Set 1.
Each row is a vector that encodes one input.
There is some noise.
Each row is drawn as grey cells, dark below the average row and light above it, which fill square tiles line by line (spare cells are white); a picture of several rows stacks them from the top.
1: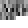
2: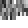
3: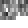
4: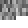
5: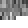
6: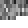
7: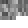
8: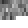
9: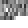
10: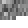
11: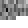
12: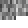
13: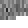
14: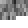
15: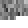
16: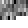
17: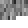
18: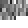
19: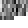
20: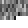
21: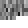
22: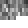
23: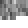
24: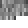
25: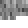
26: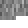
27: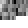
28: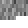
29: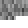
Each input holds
one of 6 labels.
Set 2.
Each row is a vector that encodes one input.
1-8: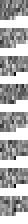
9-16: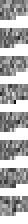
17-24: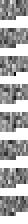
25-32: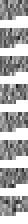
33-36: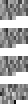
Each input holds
one of 8 labels.
